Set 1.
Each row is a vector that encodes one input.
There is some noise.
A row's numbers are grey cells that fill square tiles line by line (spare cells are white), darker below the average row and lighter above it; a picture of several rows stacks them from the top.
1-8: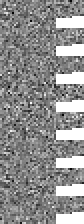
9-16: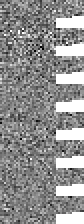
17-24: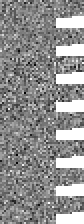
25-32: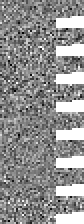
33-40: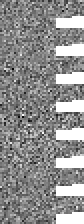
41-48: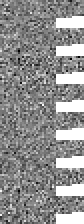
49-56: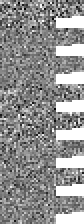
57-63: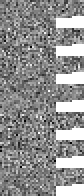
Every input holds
one of 8 labels.
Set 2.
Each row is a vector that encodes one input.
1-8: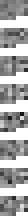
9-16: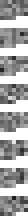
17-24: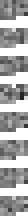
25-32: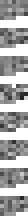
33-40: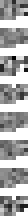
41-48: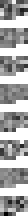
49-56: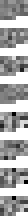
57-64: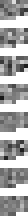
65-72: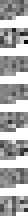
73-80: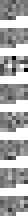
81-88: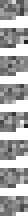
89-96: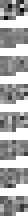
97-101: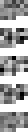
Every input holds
either a point on a 13-point circle, or a fixed value.
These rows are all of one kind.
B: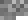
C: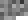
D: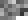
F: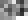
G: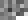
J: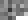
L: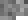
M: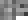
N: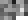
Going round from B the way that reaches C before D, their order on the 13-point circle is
B, L, N, J, G, C, F, M, D.
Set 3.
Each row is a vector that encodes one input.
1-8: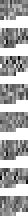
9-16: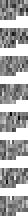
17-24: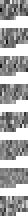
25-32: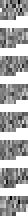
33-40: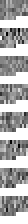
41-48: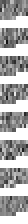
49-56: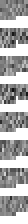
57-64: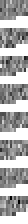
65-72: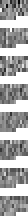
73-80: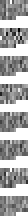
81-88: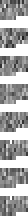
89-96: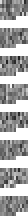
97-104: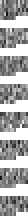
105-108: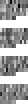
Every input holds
a node of a 15-node tree.
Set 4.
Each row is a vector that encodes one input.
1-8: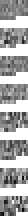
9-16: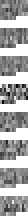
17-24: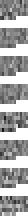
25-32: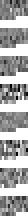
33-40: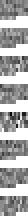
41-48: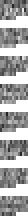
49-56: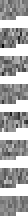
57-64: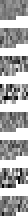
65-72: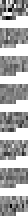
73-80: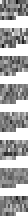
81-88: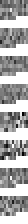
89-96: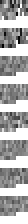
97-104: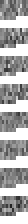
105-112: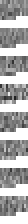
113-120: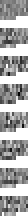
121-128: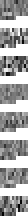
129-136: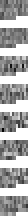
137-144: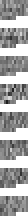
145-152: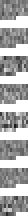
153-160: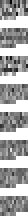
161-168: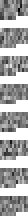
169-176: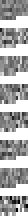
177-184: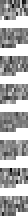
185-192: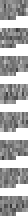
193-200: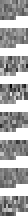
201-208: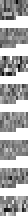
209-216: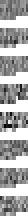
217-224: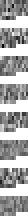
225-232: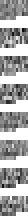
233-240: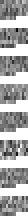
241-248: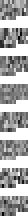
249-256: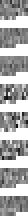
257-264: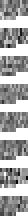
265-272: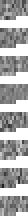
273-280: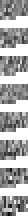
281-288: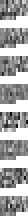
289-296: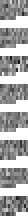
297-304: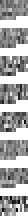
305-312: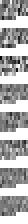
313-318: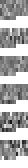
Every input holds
a node of a 17-node tree.
